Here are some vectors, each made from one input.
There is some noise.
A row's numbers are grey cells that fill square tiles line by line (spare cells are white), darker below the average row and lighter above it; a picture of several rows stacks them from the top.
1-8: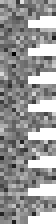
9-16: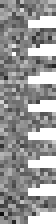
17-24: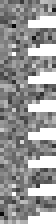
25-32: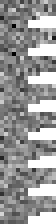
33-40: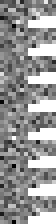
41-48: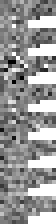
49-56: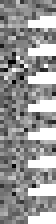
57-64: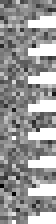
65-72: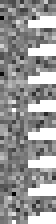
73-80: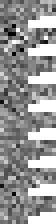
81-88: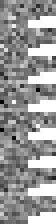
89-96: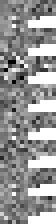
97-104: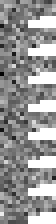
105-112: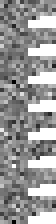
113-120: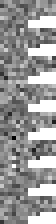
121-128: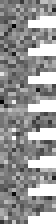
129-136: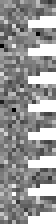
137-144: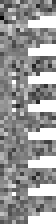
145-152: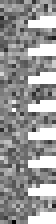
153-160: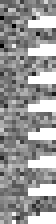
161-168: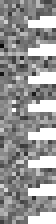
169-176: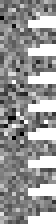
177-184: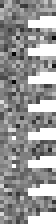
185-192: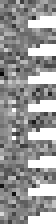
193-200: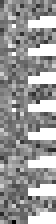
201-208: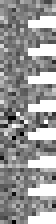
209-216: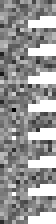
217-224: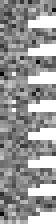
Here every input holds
a list of up to two items, each either a point on a 4-point line, or a point on a 5-point line.
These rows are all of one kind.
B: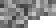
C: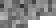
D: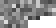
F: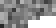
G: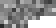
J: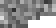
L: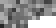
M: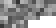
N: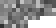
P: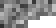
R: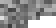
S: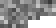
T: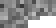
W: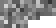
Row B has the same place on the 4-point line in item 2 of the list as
D, J, R and S.
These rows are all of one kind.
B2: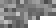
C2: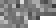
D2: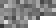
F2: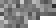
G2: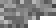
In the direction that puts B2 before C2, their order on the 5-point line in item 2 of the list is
B2, G2, F2, C2, D2.
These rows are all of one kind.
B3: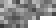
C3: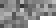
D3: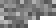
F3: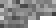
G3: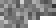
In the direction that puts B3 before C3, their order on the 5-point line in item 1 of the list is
G3, D3, B3, F3, C3.
